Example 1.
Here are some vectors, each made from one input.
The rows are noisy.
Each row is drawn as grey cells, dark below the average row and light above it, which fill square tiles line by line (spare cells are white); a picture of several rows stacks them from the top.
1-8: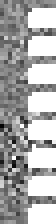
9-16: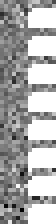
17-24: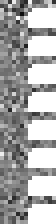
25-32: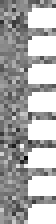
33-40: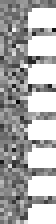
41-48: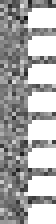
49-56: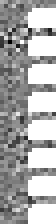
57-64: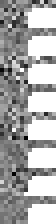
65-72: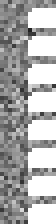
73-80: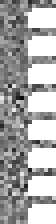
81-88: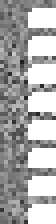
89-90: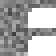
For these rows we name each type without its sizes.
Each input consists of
a list of points on a line.
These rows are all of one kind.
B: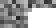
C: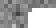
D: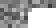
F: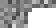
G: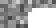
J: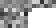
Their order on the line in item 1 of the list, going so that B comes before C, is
D, G, B, C, F, J.
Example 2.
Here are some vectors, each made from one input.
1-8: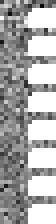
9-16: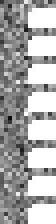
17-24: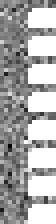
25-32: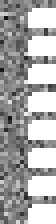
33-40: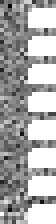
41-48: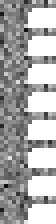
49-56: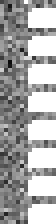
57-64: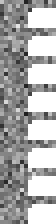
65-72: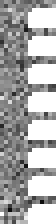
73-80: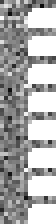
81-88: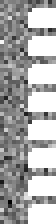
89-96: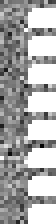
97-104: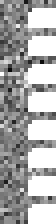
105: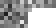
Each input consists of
a list of up to two points on an 8-point line.
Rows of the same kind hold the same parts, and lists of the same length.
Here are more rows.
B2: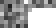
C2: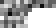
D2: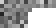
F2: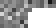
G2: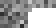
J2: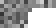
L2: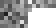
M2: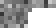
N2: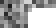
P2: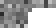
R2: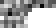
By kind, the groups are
B2, F2, N2
C2, R2
D2, G2, J2, L2, M2, P2

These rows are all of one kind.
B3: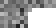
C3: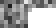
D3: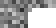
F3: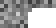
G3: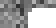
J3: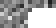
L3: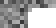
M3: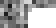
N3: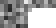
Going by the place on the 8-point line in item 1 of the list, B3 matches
D3, G3 and L3.
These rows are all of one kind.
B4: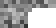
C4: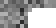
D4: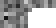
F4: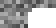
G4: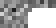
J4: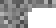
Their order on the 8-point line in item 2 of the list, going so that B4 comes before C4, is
B4, C4, J4, D4, F4, G4.
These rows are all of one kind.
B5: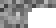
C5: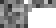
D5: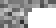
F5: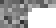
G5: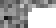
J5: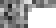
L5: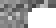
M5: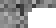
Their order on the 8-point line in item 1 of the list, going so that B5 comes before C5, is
D5, L5, B5, M5, F5, G5, C5, J5.
